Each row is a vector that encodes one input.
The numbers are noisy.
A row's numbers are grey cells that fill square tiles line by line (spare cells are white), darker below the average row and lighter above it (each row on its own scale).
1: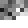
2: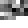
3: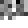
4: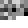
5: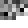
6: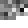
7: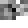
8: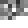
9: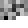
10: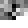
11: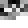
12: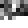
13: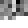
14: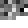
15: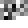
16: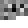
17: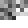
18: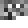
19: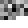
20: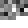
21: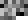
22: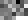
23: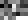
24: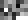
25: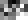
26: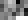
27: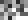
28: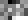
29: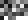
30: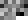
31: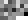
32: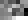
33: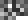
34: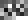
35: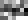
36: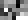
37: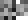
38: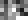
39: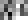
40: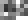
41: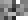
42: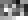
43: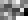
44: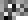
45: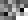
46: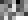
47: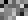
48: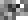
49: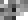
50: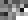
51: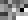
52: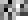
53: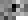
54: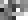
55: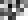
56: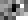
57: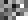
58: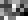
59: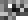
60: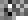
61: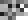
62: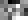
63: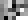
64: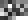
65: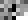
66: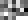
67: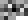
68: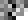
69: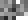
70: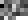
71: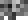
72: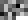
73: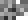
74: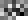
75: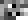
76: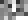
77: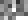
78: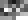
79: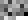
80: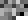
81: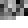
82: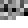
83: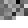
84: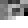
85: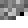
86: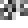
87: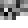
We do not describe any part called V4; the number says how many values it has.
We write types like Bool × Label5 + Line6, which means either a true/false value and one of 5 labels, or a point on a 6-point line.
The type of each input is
(Bool × Circle5 + V4) × Line5.
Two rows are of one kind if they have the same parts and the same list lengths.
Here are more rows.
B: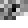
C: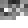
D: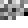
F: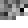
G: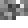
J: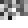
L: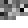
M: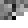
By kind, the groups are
B, D, G, M
C, F, J, L

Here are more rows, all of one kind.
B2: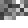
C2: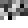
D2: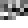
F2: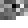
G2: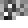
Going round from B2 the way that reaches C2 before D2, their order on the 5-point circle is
B2, C2, D2, G2, F2.
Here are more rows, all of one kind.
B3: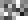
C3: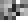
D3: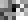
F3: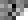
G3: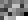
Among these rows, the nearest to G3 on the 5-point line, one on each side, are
B3 and C3.
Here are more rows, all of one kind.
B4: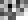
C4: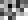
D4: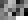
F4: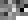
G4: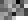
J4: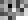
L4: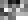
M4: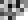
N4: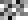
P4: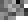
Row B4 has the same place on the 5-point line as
C4, J4, L4 and M4.
